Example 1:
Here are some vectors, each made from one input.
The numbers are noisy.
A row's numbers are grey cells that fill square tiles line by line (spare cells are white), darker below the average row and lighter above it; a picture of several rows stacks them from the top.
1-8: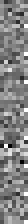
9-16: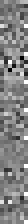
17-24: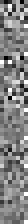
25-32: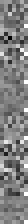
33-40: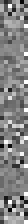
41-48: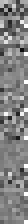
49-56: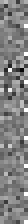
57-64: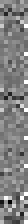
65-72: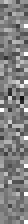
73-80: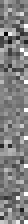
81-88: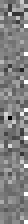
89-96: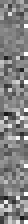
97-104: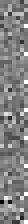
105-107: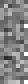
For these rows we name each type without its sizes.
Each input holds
a list of points on a line.
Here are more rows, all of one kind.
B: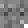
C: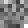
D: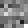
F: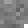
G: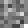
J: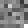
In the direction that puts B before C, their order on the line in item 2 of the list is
B, F, C, D, J, G.
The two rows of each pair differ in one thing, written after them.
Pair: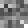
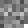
the place on the line in item 2 of the list
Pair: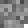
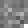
the place on the line in item 2 of the list
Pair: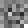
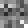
the place on the line in item 1 of the list
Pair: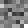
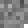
the place on the line in item 2 of the list
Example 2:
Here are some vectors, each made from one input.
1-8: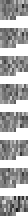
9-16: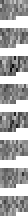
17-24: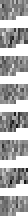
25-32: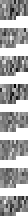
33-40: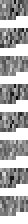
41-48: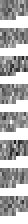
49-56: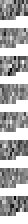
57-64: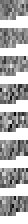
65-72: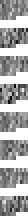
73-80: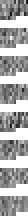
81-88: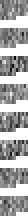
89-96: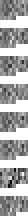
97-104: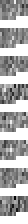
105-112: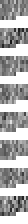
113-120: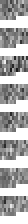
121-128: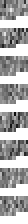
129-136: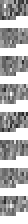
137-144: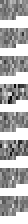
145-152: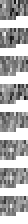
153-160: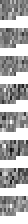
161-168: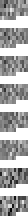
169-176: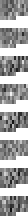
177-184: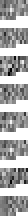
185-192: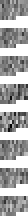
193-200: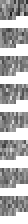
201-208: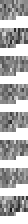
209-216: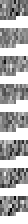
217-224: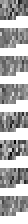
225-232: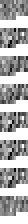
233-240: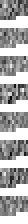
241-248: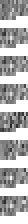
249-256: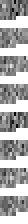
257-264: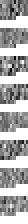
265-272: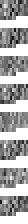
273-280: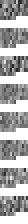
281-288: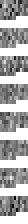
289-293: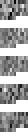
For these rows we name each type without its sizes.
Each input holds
a true/false value, together with either a point on a circle, or a fixed value.
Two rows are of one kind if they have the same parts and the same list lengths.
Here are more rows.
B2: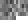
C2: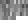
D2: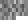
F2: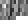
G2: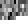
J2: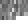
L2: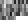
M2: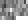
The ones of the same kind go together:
B2, C2, D2, F2, J2, L2
G2, M2

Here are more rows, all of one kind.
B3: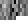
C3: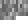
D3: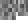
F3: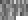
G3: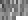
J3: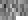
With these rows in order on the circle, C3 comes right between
G3 and J3.
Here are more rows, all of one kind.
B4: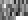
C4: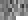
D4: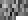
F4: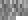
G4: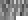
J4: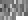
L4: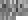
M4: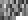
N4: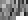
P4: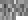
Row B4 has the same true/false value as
D4, M4 and N4.
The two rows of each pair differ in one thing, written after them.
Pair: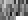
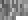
the true/false value
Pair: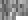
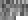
the place on the circle
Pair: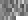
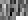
the true/false value
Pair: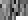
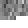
the true/false value
